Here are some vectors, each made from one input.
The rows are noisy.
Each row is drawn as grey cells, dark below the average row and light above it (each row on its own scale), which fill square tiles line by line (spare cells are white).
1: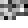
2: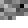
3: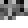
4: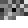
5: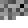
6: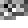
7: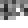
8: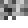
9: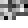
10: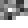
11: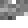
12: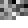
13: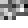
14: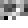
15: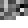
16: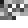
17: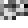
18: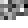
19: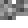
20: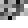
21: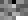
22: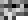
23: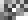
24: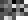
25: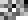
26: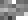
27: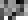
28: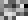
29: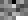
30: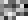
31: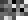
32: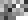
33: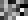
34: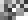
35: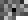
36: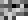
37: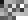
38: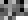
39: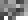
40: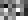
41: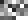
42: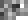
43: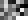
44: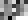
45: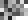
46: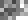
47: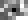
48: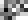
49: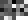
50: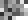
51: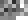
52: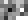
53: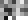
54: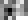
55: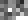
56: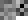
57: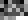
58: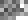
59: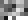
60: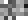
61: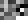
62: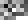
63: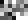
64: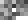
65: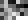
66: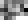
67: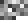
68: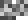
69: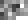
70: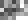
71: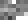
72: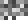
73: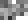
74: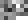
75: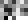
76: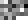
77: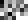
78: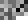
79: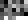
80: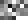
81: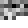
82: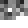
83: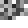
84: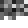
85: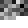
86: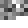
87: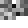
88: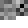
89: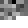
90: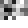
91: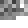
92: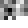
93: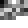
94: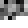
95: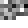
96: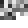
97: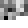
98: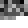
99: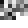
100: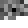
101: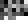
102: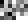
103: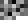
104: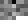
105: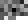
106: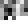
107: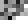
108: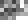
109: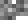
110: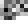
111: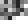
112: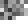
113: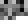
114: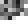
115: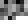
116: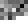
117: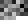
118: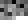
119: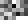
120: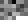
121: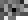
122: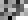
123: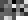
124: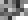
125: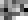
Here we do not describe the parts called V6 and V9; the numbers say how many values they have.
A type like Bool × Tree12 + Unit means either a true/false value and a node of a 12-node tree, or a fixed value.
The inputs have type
(Bool × Line4 + V9) × V6.
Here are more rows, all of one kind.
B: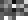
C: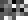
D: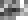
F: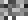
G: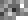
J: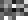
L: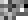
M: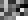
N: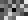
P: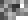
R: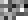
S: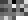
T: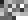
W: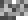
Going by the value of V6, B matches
C, J, N and S.
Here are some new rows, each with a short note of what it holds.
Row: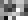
a point on a 4-point line, a true/false value and a value of V6
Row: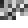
a point on a 4-point line, a true/false value and a value of V6
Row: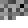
a value of V6 and a value of V9
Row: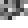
a value of V6 and a value of V9
